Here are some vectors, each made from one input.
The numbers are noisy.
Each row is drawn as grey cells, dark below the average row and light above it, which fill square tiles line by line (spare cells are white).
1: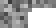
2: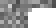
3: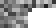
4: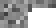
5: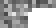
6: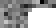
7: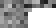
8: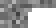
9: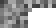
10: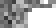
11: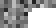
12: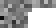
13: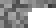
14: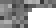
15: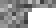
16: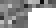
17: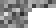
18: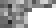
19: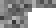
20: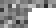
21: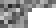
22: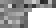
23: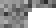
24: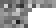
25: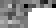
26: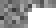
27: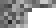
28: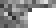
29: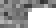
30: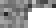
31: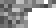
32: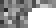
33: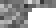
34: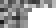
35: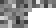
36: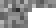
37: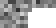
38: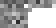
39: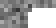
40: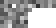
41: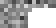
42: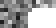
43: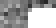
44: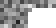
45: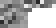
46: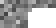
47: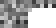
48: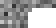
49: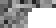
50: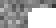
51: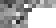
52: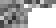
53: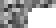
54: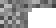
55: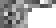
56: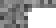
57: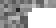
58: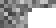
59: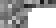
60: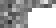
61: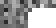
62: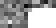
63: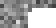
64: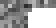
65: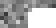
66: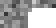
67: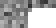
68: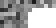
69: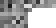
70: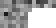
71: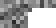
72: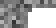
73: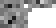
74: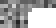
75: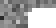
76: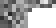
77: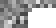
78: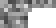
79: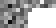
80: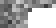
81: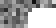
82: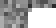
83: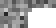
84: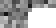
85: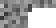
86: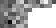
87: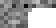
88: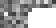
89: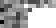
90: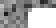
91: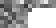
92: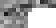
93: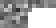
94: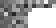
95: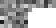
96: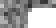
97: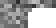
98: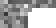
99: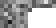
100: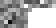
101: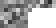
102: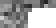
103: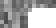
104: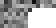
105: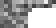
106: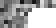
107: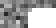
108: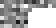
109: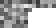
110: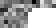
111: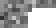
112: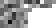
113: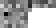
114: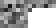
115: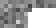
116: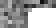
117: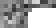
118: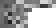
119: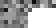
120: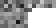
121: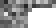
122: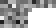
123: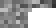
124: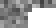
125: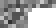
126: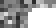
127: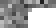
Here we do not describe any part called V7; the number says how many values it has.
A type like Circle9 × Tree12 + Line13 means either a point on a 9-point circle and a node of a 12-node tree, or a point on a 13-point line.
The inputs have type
Line4 × (Line6 + V7).
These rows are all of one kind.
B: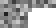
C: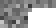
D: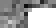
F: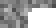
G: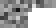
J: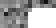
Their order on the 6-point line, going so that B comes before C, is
J, D, B, F, C, G.
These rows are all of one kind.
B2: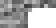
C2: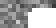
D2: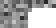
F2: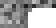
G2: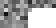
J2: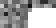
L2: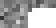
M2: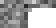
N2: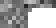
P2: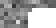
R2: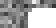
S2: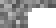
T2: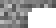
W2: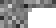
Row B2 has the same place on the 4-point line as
C2, P2, S2 and T2.
